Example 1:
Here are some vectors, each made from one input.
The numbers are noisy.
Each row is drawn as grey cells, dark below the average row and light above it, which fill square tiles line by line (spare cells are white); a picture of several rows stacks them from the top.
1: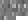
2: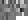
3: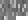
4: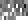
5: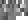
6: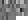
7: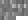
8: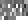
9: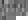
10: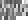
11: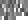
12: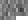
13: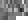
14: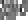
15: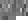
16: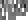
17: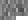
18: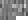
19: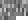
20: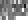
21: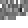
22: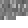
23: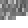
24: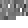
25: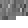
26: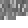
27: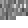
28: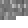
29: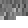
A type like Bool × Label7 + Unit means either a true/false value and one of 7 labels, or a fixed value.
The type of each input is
Label6.
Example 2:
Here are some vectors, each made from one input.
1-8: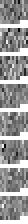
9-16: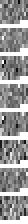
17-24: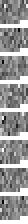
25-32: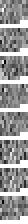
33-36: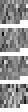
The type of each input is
Tree7 + Unit.
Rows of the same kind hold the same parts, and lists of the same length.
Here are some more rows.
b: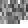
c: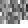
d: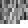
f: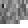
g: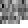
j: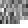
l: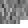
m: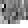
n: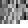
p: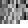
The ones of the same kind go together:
b, c, f, g, j, l, m
d, n, p

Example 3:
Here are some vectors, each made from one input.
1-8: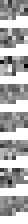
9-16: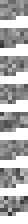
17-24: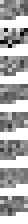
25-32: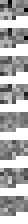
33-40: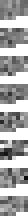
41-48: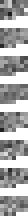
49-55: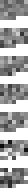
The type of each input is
Label8.
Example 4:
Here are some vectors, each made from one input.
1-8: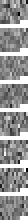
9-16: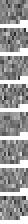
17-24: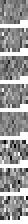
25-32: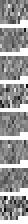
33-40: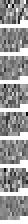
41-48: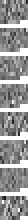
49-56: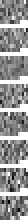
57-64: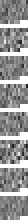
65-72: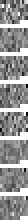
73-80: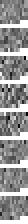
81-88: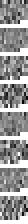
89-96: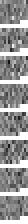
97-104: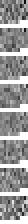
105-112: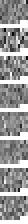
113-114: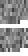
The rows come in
2 kinds.
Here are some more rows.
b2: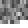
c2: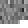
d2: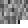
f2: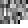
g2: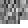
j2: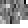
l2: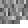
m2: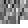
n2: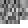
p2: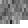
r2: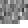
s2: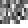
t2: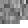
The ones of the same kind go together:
b2, c2, d2, f2, j2, l2, p2, r2, s2, t2
g2, m2, n2

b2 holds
a point on a 16-point circle.
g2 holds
a fixed value.
